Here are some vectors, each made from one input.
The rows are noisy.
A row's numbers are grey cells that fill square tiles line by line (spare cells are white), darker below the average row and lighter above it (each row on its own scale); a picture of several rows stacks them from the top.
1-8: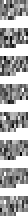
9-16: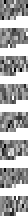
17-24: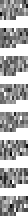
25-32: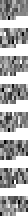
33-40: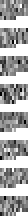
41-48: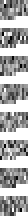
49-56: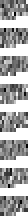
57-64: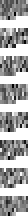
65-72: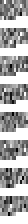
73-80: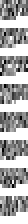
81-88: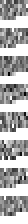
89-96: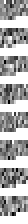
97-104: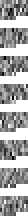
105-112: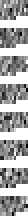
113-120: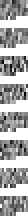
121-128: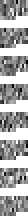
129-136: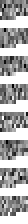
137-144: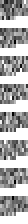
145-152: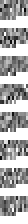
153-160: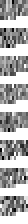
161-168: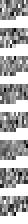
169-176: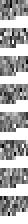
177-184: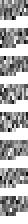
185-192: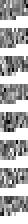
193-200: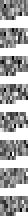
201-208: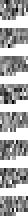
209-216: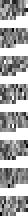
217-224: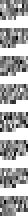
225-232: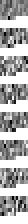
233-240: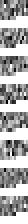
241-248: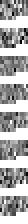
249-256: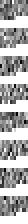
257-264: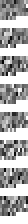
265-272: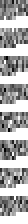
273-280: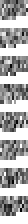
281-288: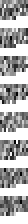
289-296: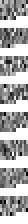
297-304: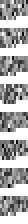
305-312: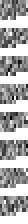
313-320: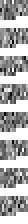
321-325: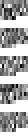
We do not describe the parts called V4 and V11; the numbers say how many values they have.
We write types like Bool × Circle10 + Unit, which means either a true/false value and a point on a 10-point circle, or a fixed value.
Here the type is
Bool × (Line6 × V4 + V11).
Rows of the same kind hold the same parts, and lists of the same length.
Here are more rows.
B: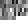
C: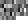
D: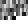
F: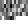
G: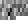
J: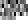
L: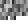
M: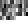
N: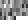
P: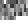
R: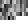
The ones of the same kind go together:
B, C, D, F, G, L, P
J, M, N, R

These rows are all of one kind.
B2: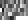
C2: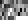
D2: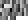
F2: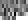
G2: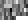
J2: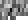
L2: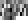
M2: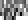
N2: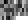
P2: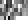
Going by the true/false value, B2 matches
F2, M2 and N2.
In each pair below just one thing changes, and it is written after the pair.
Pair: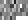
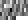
the true/false value
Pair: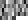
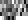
the value of V4
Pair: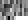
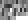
the place on the 6-point line
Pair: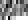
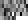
the true/false value
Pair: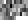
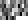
the place on the 6-point line
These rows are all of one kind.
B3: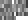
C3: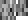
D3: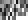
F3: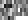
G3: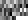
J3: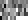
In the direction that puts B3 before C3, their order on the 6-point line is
B3, C3, J3, D3, G3, F3.
